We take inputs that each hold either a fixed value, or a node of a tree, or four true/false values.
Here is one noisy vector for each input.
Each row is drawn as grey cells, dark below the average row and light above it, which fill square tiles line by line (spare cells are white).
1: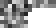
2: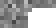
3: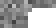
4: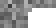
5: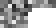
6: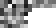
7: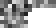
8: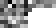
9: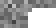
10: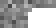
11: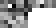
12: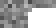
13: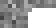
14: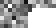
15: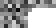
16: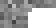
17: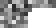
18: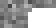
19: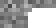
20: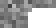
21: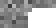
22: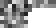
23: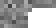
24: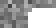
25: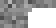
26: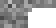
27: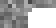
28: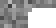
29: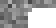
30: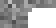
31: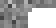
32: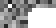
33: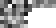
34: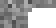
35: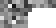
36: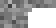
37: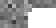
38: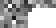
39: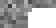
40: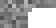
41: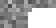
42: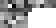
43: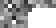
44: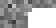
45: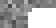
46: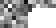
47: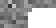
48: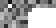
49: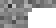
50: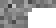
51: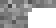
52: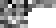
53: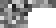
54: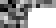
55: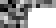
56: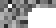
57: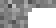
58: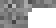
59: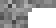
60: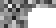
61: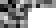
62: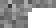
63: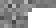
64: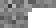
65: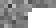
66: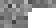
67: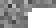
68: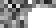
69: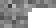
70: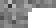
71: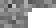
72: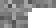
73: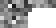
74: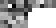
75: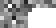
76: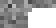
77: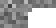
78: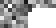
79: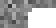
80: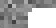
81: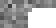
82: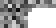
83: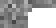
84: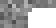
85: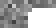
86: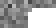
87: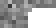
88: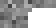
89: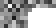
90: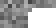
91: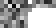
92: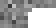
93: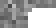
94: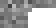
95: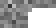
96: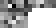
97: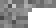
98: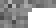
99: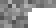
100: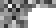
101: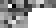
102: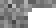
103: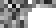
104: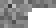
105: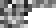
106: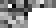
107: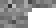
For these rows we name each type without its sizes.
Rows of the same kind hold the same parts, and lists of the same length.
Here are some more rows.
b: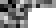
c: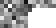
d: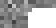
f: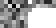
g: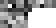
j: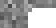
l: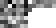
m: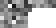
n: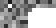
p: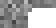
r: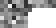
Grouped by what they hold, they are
b
c, f, g, l, m, n, r
d, j, p

